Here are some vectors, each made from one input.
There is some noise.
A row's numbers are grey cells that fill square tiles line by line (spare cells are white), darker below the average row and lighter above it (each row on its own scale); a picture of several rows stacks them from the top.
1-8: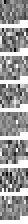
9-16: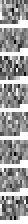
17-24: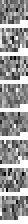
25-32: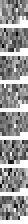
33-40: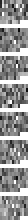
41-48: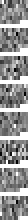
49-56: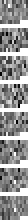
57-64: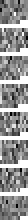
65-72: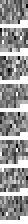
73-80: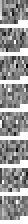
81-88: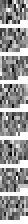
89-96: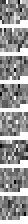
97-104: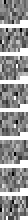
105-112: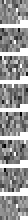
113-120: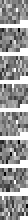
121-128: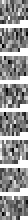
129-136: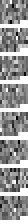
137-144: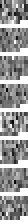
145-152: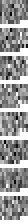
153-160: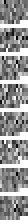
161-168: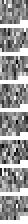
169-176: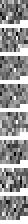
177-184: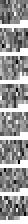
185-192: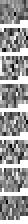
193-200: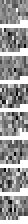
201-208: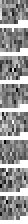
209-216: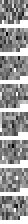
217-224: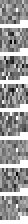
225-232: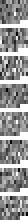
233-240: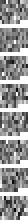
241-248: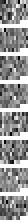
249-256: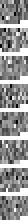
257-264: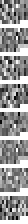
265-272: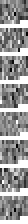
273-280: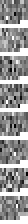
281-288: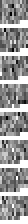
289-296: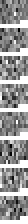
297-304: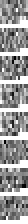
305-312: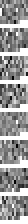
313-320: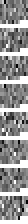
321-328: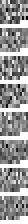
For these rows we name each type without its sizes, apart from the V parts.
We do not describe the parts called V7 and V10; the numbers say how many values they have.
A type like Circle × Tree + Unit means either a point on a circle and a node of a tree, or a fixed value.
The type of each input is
Bool × Bool × Bool + Label × Label + Unit + V7 × V10.
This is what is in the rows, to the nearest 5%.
A few of them hold a fixed value. About 20% of them hold two labels. About 25% of them hold three true/false values. The rest hold a value of V7 and a value of V10.
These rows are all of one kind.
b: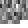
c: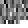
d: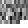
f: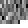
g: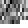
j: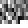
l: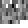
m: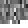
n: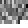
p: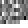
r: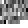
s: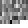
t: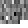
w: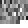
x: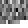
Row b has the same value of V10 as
d, p, r and s.
